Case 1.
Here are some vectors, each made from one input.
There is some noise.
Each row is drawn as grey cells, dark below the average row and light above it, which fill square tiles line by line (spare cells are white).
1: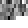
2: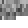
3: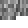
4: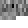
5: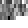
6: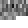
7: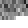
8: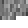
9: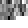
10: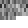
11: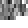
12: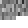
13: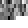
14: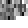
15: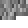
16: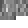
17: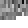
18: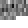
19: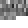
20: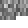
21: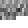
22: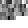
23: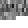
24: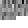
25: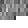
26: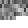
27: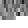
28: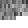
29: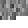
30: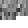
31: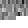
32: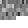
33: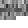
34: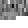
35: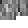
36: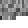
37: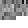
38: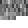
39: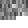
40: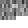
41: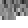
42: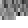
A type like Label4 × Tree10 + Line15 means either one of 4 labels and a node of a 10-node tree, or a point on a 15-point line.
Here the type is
List2(Line5).
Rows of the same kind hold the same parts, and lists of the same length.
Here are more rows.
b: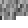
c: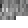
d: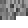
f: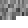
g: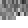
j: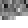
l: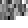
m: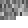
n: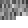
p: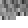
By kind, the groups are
b, c, d, f, m, n
g, j, p
l

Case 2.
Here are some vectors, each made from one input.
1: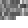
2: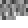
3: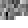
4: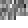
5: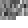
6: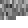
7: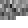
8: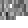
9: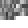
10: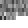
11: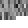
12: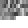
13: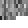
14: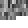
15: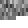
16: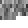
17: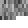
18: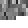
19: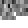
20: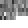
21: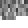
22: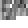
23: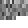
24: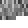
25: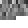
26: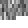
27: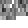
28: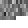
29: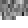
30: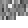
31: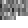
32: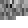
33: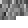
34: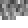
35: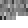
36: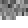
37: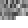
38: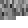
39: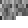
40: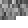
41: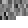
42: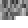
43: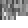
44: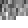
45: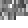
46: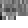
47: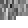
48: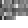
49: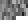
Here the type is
Label7 × Label7.
